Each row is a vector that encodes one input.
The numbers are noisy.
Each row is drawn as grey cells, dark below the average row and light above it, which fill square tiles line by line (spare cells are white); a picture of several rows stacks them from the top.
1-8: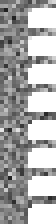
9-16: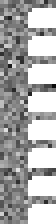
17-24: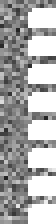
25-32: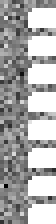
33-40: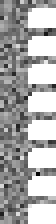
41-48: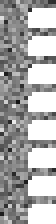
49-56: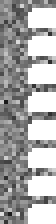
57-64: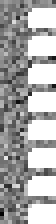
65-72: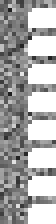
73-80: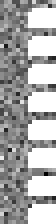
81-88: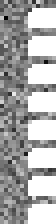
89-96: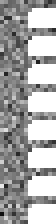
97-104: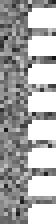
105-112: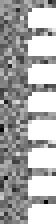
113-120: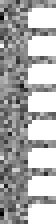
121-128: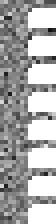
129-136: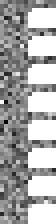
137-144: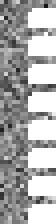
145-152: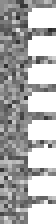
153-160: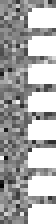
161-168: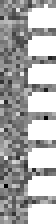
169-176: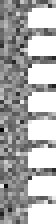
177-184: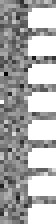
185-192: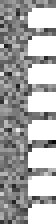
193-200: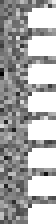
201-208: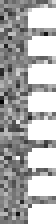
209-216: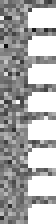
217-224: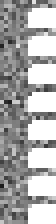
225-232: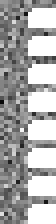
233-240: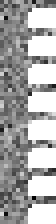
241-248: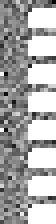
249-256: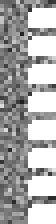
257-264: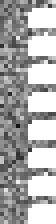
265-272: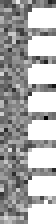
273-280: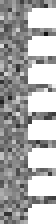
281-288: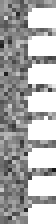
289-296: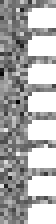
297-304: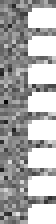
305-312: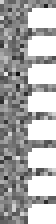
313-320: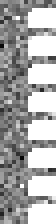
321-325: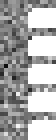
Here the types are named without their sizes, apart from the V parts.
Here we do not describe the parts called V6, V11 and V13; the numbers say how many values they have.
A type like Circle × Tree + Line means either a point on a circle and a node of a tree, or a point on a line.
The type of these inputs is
Bool × Circle × V11 × V13 + Line × V6.
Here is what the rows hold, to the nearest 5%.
About 65% of them hold a point on a circle, a true/false value, a value of V11 and a value of V13. The rest hold a point on a line and a value of V6.
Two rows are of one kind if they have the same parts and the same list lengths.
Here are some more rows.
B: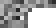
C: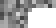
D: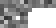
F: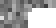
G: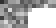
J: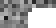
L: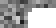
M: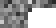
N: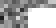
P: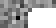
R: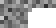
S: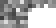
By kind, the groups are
B, D, F, J, L, M, P, R
C, G, N, S

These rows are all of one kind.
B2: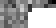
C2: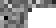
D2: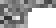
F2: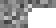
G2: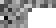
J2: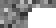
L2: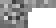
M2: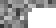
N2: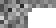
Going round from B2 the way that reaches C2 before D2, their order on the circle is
B2, C2, D2, G2, N2, F2, L2, M2, J2.
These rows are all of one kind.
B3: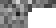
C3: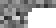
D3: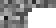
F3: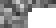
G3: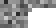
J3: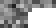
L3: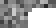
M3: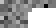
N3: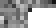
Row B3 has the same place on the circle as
F3 and N3.
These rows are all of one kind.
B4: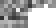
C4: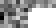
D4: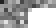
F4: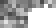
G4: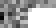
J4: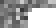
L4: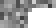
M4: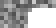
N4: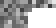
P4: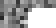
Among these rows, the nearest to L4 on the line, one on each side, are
F4 and N4.
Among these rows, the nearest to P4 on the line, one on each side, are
C4 and G4.
